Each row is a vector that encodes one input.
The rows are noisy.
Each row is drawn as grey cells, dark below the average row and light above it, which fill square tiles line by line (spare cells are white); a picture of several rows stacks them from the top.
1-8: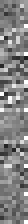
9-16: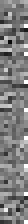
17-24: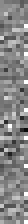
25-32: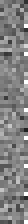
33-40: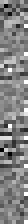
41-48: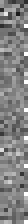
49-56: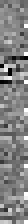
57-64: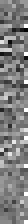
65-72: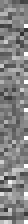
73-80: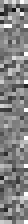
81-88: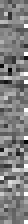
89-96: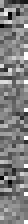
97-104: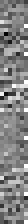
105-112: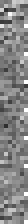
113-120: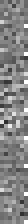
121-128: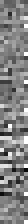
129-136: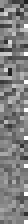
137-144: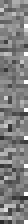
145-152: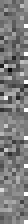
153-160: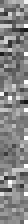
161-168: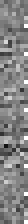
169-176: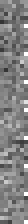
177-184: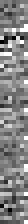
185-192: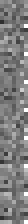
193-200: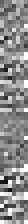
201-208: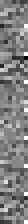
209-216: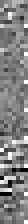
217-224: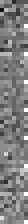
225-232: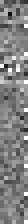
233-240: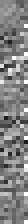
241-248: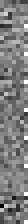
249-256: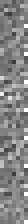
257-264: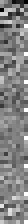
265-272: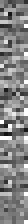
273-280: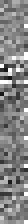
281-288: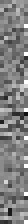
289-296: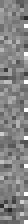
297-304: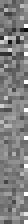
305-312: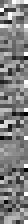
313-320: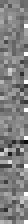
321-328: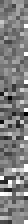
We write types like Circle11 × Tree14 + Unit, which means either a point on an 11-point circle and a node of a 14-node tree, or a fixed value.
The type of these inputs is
List3(Line4).
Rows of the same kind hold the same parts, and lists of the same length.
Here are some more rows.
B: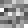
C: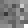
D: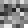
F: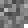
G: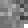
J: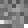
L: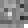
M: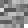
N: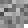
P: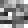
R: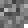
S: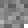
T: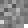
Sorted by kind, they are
B, G, J, L, N, T
C, F, P, R
D
M, S

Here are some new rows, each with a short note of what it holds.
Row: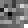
a list of one item
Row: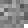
a list of three items
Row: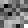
the empty list
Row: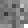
a list of one item
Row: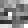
a list of one item
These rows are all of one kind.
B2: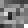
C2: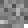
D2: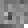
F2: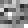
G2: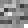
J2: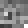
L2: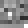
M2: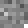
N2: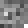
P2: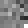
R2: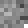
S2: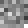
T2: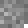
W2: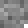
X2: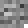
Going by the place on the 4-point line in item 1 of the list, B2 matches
M2, N2, R2 and W2.
